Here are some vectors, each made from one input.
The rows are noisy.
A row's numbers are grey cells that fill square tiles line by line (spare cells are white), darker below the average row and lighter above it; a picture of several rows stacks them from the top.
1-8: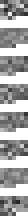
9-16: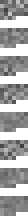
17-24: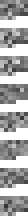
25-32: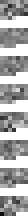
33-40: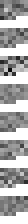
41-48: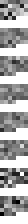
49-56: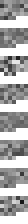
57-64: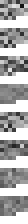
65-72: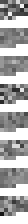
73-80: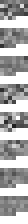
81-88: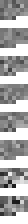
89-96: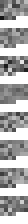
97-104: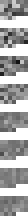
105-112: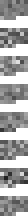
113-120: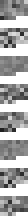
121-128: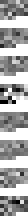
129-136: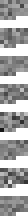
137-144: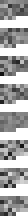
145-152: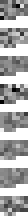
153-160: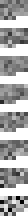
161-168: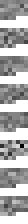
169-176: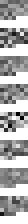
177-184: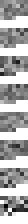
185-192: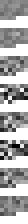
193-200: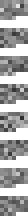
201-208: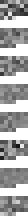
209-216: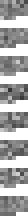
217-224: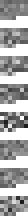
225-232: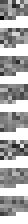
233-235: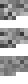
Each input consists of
one of 5 labels, together with either a point on a 9-point circle and a true/false value, or a fixed value.
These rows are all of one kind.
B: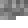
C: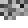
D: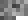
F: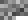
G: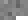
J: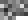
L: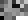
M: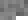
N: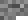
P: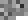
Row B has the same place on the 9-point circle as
D, F and G.
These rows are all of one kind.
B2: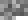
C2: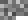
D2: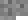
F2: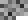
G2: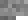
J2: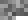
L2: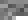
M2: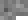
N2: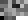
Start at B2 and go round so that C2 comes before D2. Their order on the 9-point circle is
B2, L2, N2, M2, F2, J2, C2, G2, D2.
